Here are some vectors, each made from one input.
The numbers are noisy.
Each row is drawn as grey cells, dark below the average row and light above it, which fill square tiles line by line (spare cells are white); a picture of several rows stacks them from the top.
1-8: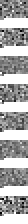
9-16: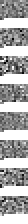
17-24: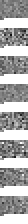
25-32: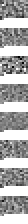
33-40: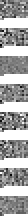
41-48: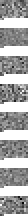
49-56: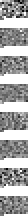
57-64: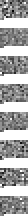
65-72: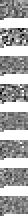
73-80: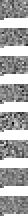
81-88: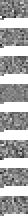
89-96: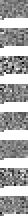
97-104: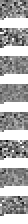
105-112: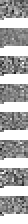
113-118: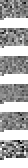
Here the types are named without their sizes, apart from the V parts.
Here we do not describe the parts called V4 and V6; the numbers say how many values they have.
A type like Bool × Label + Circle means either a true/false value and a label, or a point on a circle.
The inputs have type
(Bool × Bool × Bool + V4) × V6 + Line × Line.
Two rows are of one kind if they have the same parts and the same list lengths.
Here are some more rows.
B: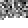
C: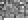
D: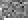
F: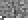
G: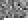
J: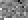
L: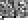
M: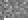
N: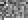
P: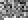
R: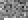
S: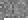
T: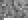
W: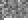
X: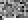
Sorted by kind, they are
B, F, J, L, P, R
C, G, M, N, S, T, W, X
D

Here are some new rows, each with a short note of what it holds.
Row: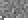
a point on each of two lines
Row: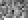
three true/false values and a value of V6
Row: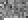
a value of V4 and a value of V6
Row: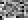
three true/false values and a value of V6
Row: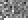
a point on each of two lines
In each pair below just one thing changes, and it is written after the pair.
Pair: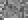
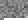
the value of V4
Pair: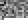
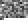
the value of V6
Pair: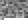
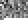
the value of V4
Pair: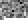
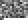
the value of V4
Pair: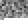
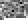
the value of V6
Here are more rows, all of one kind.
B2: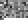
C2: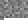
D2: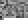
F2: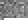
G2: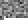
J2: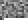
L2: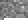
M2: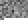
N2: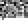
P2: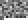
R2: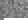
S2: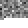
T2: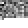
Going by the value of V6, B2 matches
F2, J2, M2 and T2.
